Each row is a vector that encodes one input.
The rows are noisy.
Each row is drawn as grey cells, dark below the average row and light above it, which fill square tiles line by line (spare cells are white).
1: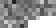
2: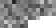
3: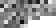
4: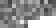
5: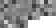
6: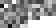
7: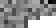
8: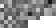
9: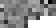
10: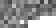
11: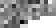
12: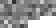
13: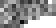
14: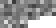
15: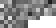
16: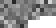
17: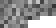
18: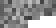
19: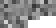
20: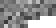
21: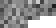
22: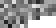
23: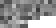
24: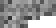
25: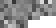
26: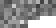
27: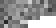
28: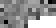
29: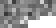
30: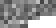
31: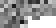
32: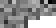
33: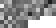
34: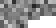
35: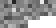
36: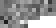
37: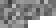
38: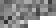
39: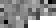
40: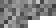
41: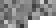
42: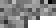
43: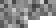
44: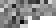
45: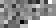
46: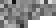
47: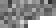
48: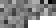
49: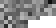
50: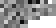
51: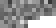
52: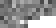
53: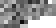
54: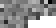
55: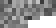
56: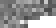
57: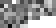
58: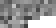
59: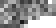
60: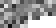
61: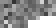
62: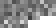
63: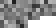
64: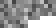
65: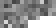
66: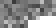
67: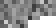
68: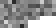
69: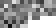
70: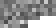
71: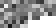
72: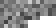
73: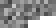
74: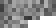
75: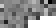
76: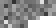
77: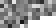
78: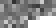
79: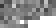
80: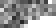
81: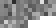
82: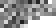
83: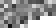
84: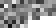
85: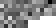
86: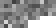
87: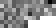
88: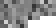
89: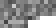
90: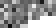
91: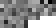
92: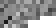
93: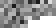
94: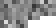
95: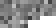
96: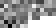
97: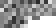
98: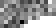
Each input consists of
a point on a 5-point circle and a true/false value, together with either a point on a 5-point line, or a list of up to two points on a 4-point line.
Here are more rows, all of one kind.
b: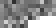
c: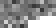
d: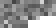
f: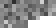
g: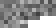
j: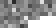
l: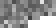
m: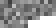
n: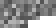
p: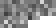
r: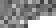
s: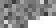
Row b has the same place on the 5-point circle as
c, n and r.
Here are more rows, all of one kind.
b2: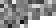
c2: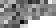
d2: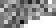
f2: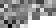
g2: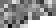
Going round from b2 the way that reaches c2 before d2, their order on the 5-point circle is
b2, c2, g2, f2, d2.
